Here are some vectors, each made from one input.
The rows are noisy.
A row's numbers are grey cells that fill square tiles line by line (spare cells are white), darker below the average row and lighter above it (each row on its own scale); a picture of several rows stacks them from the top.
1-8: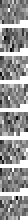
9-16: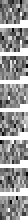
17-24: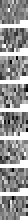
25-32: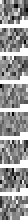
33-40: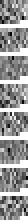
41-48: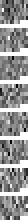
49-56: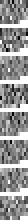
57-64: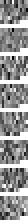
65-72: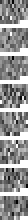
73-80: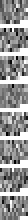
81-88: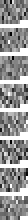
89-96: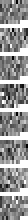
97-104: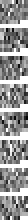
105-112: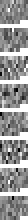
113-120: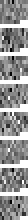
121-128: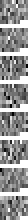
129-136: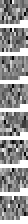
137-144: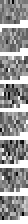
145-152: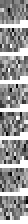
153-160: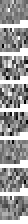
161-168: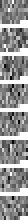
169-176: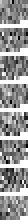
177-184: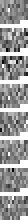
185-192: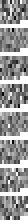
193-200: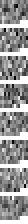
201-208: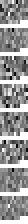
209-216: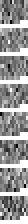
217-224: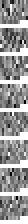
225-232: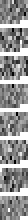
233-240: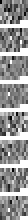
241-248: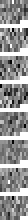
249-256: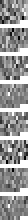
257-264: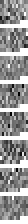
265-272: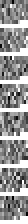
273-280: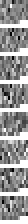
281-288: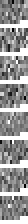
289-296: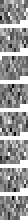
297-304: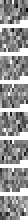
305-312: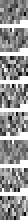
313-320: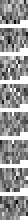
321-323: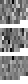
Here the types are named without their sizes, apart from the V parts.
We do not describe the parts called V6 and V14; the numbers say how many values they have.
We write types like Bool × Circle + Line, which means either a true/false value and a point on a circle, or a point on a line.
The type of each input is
Bool × Bool × Bool × Bool × V6 + Line × V14.
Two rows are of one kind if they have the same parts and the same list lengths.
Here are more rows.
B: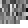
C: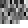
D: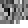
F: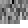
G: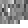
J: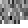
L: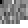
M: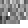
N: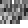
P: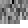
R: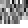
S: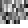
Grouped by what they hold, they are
B, C, D, N
F, G, J, L, M, P, R, S

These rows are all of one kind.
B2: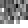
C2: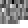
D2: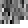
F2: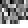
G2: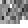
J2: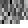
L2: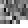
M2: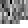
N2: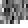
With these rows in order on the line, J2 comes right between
L2 and M2.
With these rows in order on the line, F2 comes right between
C2 and G2.
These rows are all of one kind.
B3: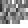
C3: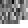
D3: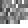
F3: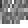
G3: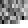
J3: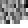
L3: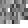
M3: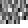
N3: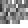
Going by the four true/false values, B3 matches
F3, J3 and N3.
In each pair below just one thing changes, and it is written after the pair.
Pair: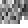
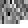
the value of V14
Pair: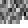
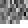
the place on the line
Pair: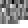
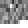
the value of V14
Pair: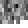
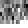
the value of V14
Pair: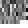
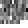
the place on the line
